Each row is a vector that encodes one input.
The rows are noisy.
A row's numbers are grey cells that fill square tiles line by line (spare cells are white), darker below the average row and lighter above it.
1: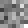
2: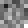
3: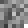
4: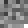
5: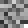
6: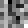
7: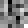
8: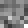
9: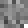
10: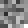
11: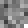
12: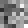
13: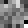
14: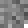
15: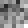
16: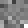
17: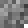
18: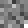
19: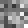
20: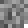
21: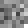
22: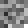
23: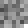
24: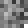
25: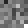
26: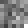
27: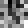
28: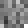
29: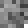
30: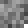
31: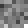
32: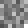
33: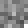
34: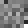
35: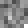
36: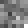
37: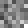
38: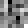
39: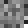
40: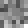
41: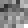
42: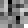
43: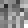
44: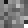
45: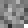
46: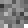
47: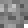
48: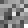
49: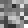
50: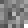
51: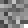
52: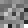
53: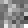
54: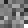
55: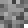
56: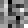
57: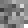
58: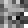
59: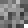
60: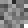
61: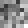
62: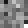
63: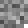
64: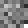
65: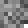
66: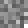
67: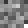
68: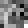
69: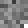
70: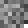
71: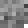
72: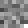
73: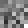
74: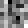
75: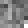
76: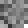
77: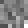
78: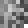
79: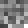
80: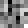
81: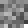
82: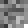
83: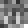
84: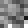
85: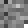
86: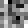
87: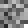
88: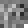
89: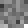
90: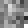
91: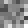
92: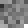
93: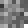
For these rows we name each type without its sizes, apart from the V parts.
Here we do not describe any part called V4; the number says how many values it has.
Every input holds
a list of items, each a true/false value and a value of V4.
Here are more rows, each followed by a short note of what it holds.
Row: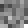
a list of two items
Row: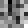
the empty list
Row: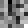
the empty list
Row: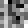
the empty list
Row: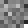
a list of two items
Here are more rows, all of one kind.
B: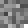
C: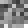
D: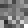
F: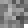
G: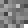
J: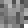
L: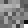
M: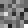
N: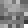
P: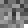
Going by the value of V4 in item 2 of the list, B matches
D, G, J and P.
